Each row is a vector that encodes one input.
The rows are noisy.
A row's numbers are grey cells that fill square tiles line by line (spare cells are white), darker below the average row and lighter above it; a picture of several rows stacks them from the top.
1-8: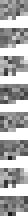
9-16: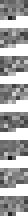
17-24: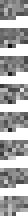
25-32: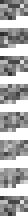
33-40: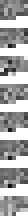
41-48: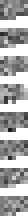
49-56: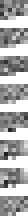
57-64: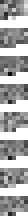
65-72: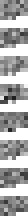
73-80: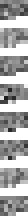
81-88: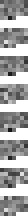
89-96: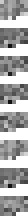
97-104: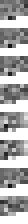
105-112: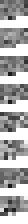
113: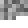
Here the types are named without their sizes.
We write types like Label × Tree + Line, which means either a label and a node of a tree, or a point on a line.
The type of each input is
List(Line) × (Tree + Unit).
